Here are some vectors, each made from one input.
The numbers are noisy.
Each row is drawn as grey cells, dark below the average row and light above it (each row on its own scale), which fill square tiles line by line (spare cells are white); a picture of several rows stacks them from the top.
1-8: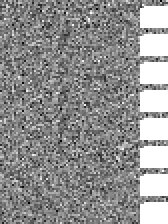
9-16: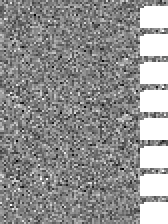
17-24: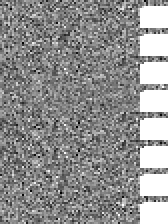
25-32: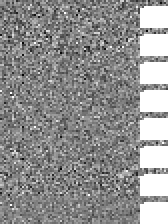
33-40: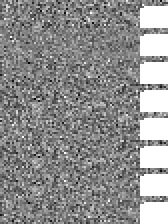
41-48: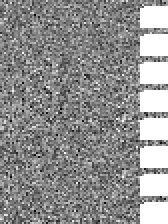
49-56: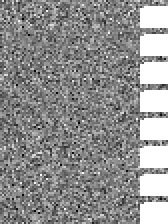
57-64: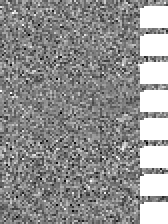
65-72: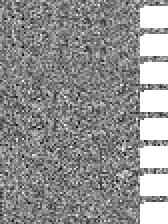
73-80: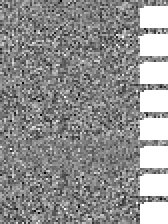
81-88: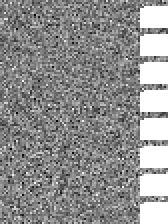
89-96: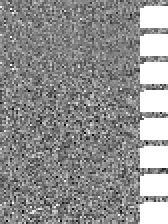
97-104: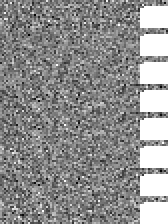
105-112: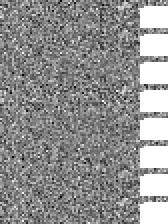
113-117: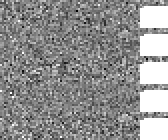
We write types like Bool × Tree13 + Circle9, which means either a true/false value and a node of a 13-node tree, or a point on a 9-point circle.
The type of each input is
Circle6 + Circle8.
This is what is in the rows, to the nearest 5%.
About 35% of them hold a point on a 6-point circle. The rest hold a point on an 8-point circle.
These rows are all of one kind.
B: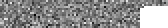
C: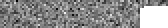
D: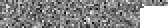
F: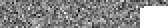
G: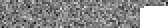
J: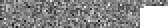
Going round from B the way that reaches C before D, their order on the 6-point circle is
B, F, C, G, J, D.
